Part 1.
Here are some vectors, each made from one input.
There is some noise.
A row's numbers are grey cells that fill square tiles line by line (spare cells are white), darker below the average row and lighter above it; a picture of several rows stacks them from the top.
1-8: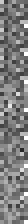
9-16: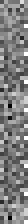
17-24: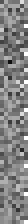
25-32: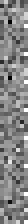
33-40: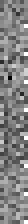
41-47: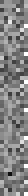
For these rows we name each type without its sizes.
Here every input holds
a node of a tree.
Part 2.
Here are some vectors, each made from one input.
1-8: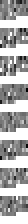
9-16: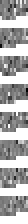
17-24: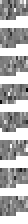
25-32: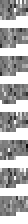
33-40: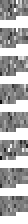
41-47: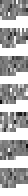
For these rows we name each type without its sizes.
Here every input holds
a point on a line.
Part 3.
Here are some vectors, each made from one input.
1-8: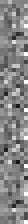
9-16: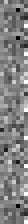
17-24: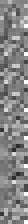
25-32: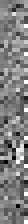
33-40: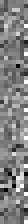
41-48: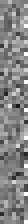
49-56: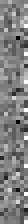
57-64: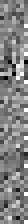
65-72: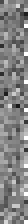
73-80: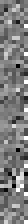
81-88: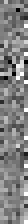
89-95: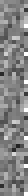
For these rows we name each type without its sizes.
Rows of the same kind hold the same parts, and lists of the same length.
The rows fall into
2 kinds.
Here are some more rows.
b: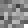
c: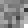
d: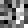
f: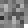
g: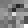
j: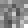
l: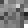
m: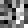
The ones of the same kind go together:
b, c, f, g, j, l
d, m

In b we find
a node of a tree.
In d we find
a fixed value.
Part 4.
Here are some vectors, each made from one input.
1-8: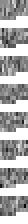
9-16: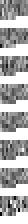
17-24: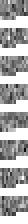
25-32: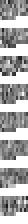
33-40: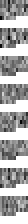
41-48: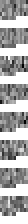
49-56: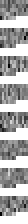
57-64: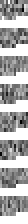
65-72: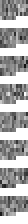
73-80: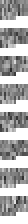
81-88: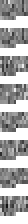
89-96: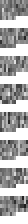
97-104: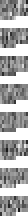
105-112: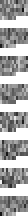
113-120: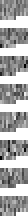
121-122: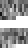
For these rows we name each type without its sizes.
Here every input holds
a point on a circle.
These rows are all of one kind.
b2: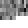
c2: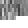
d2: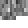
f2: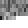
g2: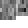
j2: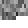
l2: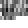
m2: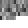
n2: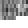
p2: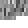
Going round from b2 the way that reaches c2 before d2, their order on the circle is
b2, f2, m2, c2, p2, d2, j2, l2, n2, g2.
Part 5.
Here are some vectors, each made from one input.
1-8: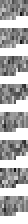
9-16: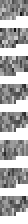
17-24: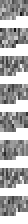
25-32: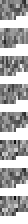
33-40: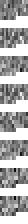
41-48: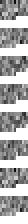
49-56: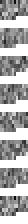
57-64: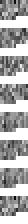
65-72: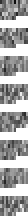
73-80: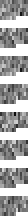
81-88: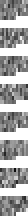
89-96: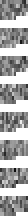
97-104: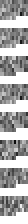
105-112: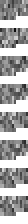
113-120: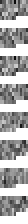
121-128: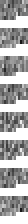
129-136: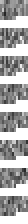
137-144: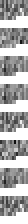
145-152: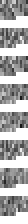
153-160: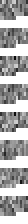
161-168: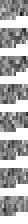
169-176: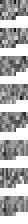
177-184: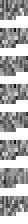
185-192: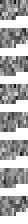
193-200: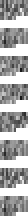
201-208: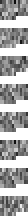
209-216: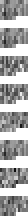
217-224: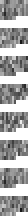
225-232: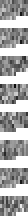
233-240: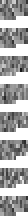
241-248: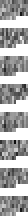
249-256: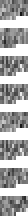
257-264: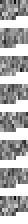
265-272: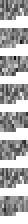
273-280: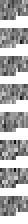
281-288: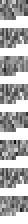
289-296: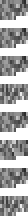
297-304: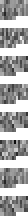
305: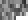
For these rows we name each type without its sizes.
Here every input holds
a label.
